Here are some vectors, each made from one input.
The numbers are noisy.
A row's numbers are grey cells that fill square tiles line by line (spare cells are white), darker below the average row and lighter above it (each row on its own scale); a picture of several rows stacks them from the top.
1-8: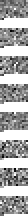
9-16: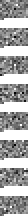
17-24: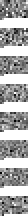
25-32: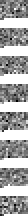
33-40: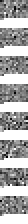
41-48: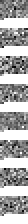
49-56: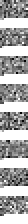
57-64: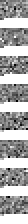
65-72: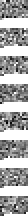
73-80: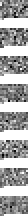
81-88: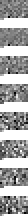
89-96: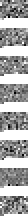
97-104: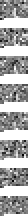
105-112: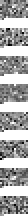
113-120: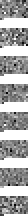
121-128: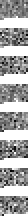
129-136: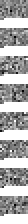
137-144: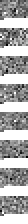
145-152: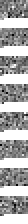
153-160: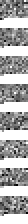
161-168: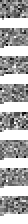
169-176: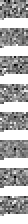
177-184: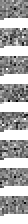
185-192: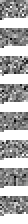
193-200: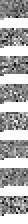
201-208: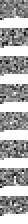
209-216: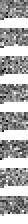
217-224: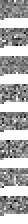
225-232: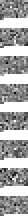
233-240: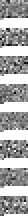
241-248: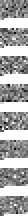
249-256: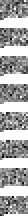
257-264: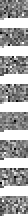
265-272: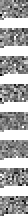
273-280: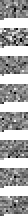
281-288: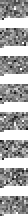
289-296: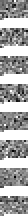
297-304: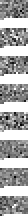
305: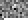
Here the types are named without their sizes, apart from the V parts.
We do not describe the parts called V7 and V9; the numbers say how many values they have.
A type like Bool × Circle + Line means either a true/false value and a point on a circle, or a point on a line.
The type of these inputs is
Line × Tree × (Tree + V9) × V7.
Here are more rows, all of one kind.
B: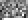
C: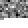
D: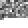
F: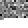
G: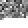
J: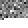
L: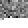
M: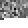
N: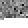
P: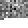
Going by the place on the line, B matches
C, M and N.
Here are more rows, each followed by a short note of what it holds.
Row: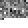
a point on a line, a node of a tree, a value of V7 and a value of V9
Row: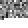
a point on a line, a node of a tree, a value of V7 and a value of V9
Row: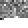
a point on a line, a node of a tree, a value of V7 and a value of V9
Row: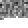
a point on a line, a node of a tree, a value of V7 and a value of V9
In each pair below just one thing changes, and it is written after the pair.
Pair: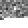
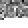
the value of V9
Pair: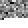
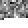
the value of V7
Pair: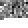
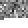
the node of the tree
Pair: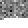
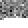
the place on the line
